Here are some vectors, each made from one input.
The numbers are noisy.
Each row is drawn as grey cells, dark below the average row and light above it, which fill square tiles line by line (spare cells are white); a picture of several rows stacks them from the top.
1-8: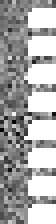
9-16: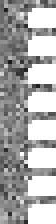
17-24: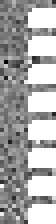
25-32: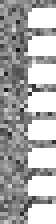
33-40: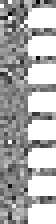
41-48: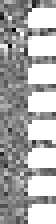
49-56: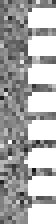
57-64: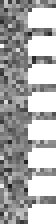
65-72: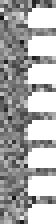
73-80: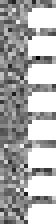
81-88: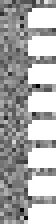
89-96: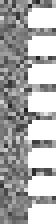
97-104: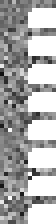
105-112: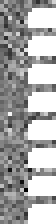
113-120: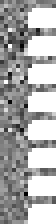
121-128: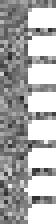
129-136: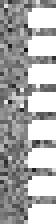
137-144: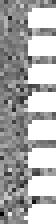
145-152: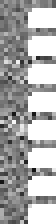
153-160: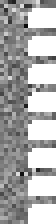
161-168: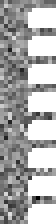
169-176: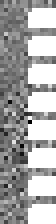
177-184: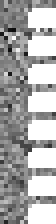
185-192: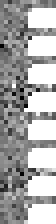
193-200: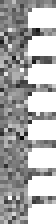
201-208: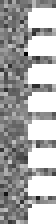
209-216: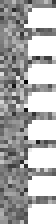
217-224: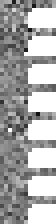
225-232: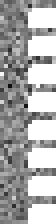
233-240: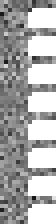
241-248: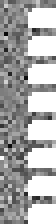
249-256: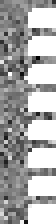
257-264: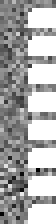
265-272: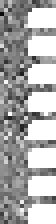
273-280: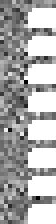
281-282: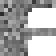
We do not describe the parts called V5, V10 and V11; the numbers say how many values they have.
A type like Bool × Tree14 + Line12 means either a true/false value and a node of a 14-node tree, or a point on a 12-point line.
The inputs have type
Bool × Bool × Bool × Bool × V11 + Circle8 × (Line6 + V10) + V5.
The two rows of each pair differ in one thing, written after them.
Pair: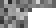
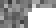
the value of V11
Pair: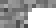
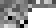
the value of V11
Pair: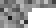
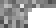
the value of V11
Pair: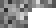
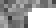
one of the four true/false values
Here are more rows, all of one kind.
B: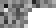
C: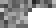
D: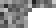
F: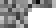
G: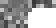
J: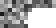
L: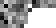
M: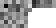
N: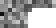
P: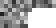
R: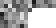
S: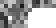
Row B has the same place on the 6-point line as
D, F and P.
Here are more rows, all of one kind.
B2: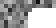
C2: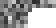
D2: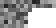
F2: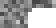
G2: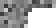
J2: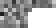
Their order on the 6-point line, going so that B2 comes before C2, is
F2, D2, B2, G2, J2, C2.
